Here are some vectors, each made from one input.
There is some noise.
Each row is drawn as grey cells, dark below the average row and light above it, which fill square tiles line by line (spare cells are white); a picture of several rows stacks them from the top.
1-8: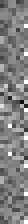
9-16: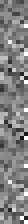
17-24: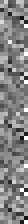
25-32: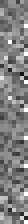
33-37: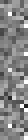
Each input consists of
either a point on a 4-point line, or a point on a 5-point line.
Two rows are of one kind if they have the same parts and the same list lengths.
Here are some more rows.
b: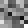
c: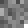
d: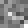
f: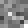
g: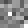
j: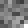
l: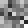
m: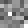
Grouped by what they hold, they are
b, l
c, d, f, g, j, m

